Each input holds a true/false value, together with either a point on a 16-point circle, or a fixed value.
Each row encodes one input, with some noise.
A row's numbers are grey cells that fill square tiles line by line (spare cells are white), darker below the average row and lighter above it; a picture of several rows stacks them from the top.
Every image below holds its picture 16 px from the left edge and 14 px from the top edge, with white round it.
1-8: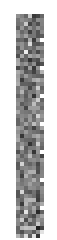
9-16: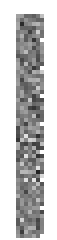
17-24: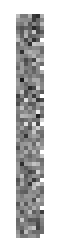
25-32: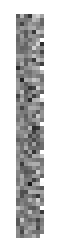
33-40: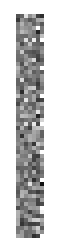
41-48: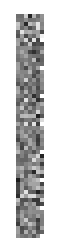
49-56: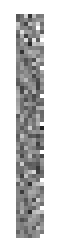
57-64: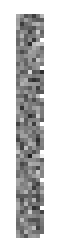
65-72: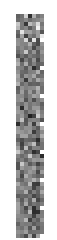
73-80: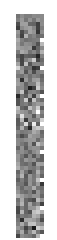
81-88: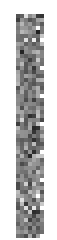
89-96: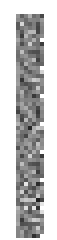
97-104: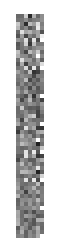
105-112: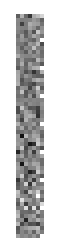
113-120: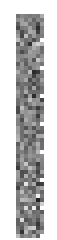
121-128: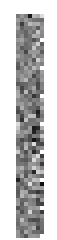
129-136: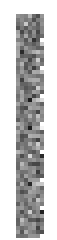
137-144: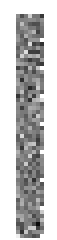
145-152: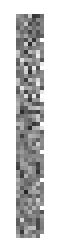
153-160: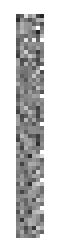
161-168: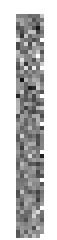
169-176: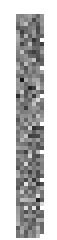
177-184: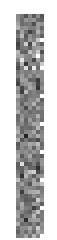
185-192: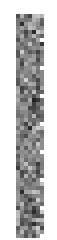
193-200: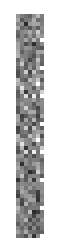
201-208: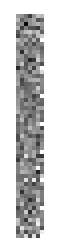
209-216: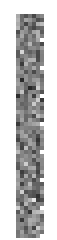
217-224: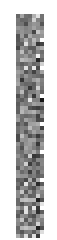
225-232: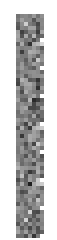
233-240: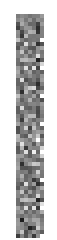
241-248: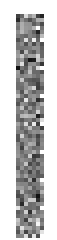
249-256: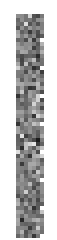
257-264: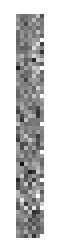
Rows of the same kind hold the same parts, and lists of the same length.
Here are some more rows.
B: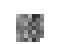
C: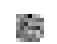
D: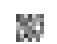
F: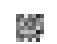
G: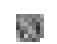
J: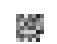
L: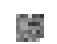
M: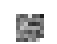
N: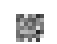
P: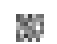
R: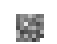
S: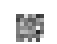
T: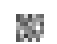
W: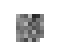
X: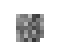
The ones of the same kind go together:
B, C, G, L, M, R, W, X
D, F, J, N, P, S, T

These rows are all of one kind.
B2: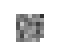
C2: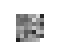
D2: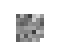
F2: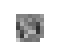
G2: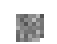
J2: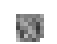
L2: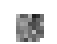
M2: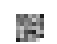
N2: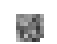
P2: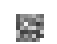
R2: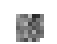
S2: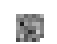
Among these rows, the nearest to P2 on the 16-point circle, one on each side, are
J2 and N2.
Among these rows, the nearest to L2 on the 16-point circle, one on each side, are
M2 and R2.
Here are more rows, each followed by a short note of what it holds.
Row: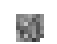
a point on a 16-point circle and a true/false value
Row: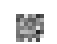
a true/false value
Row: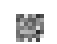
a true/false value
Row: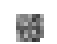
a point on a 16-point circle and a true/false value
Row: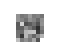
a point on a 16-point circle and a true/false value
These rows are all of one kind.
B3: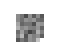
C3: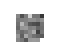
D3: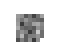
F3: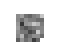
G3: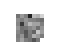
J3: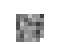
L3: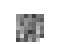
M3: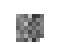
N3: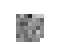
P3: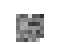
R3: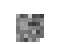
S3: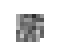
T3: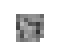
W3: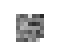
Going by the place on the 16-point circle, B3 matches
P3, R3 and W3.
